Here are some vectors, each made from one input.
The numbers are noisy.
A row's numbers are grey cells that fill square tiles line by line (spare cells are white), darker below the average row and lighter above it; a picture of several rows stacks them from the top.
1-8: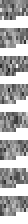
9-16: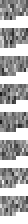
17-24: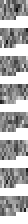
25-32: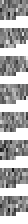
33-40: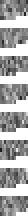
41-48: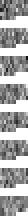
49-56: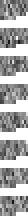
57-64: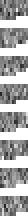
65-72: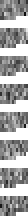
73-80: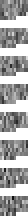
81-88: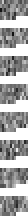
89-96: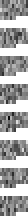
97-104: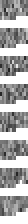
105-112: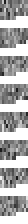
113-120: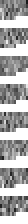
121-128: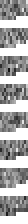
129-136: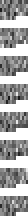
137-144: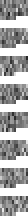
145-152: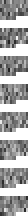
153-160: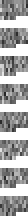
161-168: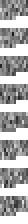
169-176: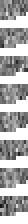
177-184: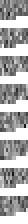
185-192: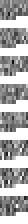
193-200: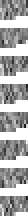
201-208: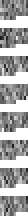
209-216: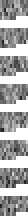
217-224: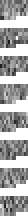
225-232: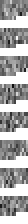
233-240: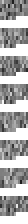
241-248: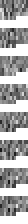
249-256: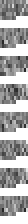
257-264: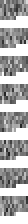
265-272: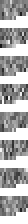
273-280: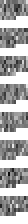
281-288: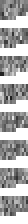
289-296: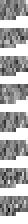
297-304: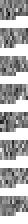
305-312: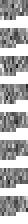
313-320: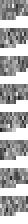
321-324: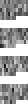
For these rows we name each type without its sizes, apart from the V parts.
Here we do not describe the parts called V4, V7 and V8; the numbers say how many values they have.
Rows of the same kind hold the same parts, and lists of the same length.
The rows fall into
5 kinds.
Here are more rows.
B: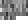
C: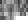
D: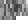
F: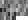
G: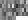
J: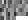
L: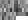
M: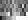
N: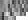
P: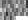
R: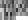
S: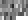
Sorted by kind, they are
B, L, P
C, G, S
D, N, R
F, J
M

